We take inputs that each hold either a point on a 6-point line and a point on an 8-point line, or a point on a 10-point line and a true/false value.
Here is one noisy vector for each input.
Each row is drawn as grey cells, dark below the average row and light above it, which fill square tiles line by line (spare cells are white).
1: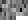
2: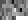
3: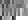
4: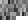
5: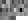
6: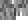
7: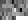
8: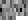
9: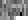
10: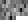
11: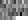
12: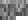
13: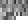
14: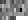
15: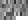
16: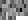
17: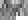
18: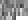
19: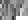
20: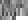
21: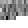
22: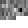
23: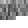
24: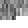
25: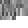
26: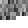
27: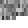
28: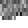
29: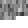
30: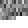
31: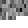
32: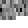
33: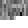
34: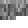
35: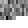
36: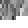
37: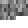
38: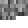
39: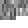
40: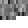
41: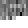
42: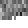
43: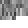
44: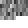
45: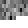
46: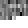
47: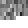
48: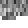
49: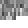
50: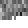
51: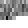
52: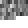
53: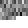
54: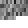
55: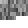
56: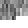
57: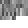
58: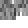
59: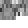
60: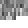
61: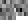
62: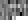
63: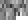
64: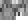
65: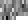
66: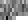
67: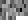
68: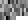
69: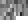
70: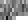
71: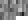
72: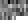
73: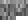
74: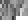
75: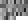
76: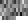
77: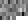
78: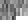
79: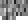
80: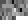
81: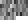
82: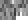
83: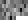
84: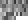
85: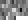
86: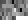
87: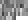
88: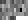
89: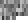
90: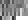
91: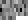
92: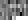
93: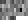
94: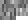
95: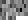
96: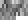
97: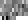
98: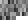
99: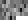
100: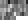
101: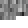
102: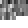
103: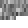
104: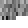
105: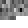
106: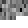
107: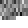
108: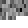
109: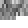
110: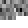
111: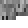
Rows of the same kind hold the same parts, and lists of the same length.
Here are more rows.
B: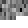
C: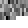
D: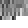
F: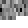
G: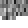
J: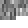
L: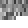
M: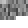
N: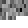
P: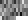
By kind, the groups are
B, D, F, J, N
C, G, L, M, P

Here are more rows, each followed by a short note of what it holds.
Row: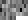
a point on a 10-point line and a true/false value
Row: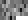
a point on a 10-point line and a true/false value
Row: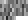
a point on a 6-point line and a point on an 8-point line
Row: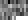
a point on a 6-point line and a point on an 8-point line
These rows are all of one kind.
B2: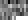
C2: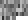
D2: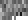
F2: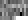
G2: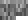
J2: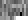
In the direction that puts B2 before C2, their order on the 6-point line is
B2, F2, J2, G2, D2, C2.
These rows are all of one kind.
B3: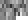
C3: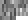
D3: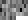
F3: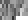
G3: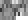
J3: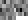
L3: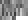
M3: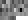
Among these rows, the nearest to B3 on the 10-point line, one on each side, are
D3 and G3.
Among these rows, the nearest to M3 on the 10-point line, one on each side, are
C3 and F3.
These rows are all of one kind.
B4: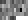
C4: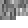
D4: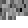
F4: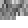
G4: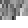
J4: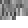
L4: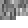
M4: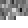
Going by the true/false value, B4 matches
D4 and M4.
